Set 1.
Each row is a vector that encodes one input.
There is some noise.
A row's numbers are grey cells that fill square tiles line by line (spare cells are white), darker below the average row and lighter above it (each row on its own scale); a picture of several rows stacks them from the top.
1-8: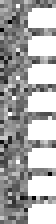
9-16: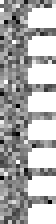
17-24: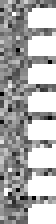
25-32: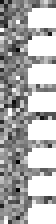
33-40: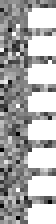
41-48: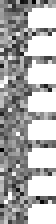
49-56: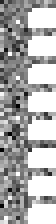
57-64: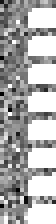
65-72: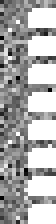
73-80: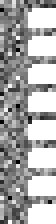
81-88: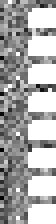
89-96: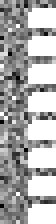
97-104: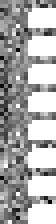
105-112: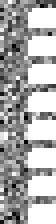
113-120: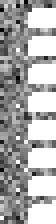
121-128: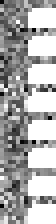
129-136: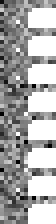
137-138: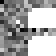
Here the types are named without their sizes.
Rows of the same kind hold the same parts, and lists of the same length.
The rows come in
4 kinds.
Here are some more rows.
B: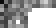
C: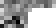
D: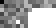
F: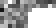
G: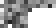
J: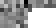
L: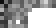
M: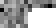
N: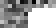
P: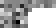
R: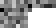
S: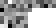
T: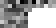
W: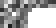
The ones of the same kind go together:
B, D, L
C, G, P
F, J, M, R, S, W
N, T

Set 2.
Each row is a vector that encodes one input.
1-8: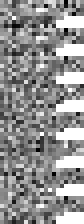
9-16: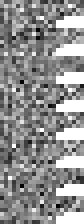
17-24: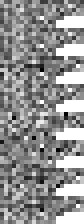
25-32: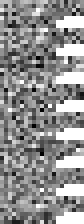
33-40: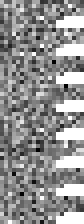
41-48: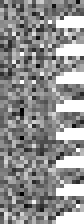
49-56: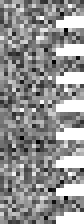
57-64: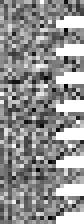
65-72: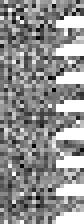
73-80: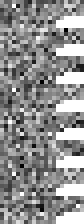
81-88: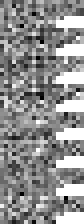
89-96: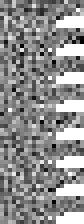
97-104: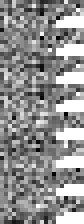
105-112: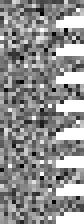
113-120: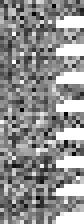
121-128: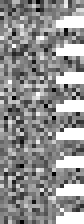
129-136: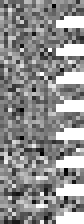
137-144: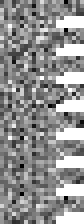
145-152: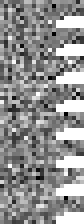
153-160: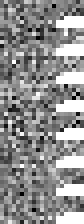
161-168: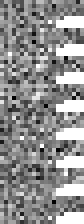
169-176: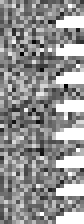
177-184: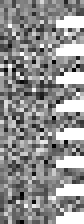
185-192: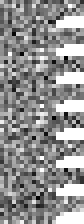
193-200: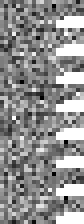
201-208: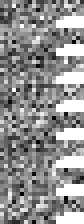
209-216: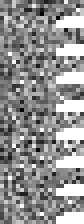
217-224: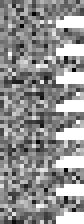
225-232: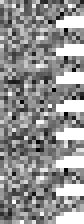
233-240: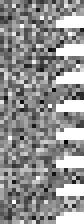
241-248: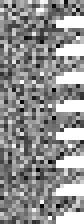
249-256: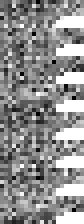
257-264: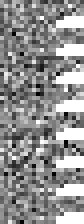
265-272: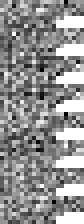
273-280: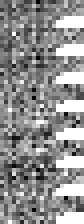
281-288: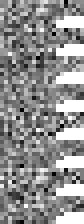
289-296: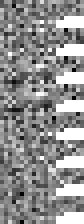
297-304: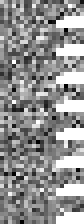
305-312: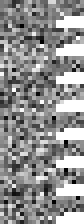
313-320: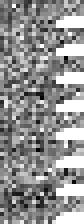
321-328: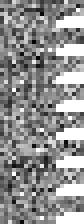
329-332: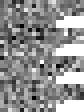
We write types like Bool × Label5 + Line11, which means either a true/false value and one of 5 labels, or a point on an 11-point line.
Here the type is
Bool × Bool × Bool + List2(Line9).
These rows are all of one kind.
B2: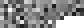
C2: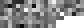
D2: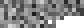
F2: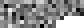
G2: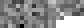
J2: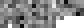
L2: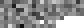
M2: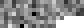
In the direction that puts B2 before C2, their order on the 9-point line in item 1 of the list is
B2, F2, D2, L2, M2, J2, G2, C2.
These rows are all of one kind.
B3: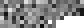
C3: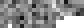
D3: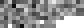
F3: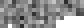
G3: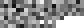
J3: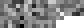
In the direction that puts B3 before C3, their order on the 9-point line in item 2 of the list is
D3, G3, J3, B3, C3, F3.
